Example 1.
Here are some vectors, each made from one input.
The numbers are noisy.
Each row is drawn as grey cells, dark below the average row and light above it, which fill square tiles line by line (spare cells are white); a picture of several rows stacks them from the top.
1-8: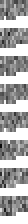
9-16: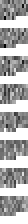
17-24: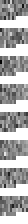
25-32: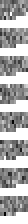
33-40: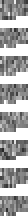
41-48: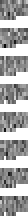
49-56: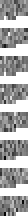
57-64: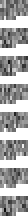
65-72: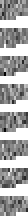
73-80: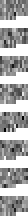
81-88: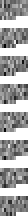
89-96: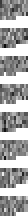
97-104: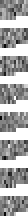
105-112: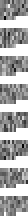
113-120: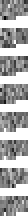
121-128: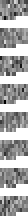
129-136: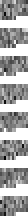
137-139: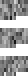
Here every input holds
a point on an 8-point circle and a point on an 11-point line.
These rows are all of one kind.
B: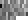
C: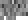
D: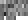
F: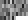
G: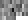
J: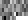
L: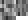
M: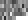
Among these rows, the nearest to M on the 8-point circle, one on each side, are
B and F.
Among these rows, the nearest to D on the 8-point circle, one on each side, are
C and L.
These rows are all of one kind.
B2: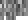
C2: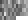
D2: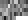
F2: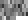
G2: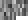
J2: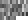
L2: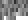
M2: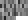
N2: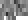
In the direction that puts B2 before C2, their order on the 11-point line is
N2, B2, C2, D2, G2, M2, L2, J2, F2.
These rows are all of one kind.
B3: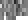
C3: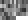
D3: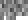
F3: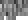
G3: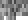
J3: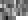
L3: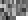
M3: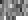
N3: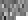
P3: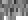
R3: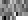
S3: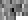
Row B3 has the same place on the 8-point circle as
D3, F3, G3 and P3.
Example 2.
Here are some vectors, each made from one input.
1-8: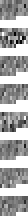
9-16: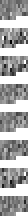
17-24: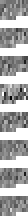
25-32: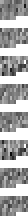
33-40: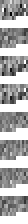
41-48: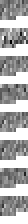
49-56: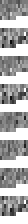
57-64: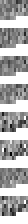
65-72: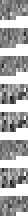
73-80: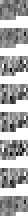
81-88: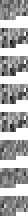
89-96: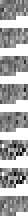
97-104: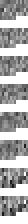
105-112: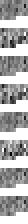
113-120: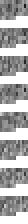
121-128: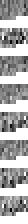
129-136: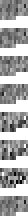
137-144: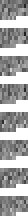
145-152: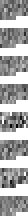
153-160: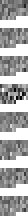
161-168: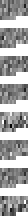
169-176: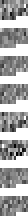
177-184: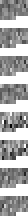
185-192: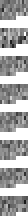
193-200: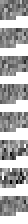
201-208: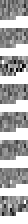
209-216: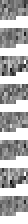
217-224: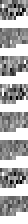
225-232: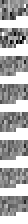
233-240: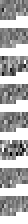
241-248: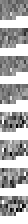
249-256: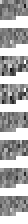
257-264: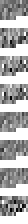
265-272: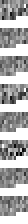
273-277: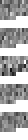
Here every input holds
either a point on a 4-point line, or a point on an 11-point line.
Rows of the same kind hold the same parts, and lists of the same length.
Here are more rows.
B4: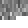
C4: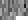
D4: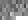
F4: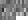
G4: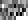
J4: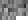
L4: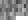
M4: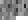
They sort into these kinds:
B4, C4, D4, F4, J4, L4, M4
G4

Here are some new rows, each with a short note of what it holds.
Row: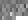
a point on an 11-point line
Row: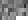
a point on an 11-point line
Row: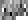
a point on a 4-point line
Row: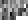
a point on a 4-point line
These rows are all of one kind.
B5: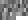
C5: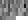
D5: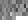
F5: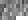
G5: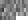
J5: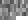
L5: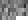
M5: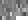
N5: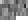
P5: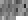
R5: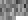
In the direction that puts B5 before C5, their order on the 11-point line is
G5, F5, B5, L5, C5, J5, M5, D5, R5, P5, N5.
